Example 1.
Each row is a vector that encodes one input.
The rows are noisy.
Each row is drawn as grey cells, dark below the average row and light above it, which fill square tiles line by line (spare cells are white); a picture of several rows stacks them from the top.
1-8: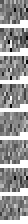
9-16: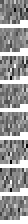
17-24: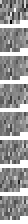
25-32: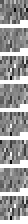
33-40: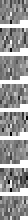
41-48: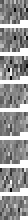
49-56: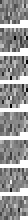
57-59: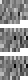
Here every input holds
a point on a 5-point line and a true/false value.
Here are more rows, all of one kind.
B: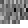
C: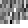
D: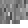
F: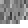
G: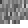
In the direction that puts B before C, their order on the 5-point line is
B, G, D, F, C.
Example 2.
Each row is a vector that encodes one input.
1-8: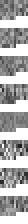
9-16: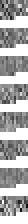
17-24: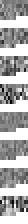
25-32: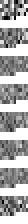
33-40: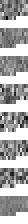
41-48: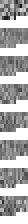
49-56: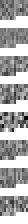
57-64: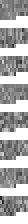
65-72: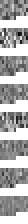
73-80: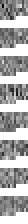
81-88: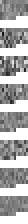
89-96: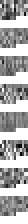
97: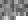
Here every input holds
one of 11 labels, together with either a point on a 10-point circle, or a fixed value.
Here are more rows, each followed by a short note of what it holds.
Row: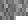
one of 11 labels
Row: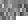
one of 11 labels
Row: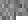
one of 11 labels
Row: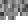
a point on a 10-point circle and one of 11 labels
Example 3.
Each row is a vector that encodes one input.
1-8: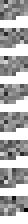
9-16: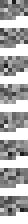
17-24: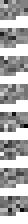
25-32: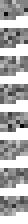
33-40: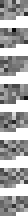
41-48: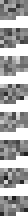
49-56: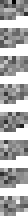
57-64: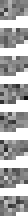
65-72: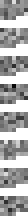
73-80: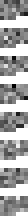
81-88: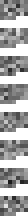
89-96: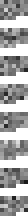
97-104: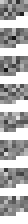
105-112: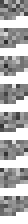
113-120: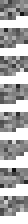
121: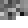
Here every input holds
a point on an 8-point circle and a point on a 16-point line.
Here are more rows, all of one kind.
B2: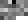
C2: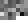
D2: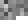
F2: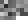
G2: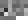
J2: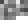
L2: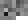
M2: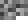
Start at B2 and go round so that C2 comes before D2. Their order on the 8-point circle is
B2, G2, J2, F2, C2, L2, D2, M2.
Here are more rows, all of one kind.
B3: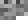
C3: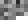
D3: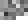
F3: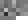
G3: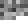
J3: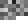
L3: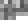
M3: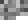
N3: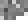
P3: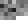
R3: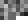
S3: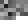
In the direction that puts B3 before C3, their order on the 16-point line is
R3, S3, F3, J3, P3, G3, L3, D3, M3, N3, B3, C3.
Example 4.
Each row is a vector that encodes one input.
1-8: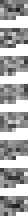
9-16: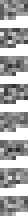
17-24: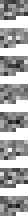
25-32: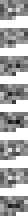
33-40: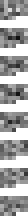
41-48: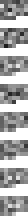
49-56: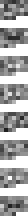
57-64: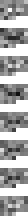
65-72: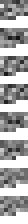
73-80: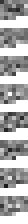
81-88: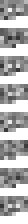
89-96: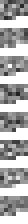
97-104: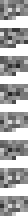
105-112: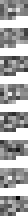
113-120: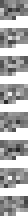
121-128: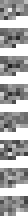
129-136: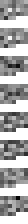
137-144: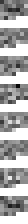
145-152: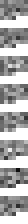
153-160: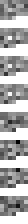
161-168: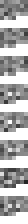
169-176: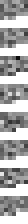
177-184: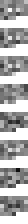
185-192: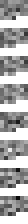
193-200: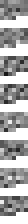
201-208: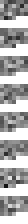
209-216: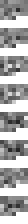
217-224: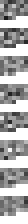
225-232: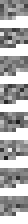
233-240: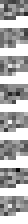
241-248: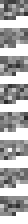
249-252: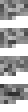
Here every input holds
either a point on a 4-point line, or a point on a 19-point line.
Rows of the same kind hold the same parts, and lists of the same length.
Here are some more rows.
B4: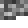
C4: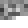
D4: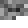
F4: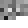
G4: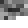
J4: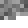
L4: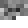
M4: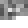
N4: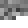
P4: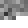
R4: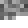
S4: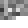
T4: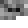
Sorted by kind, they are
B4
C4, D4, F4, G4, J4, L4, M4, N4, P4, R4, S4, T4

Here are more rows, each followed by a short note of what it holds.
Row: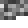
a point on a 4-point line
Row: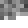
a point on a 19-point line
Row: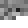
a point on a 19-point line
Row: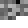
a point on a 4-point line
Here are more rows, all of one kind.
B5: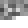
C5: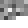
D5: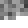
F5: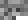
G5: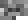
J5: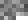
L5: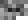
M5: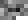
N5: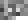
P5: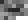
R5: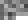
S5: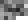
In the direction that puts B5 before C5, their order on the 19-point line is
P5, S5, L5, M5, G5, F5, J5, D5, R5, B5, N5, C5.
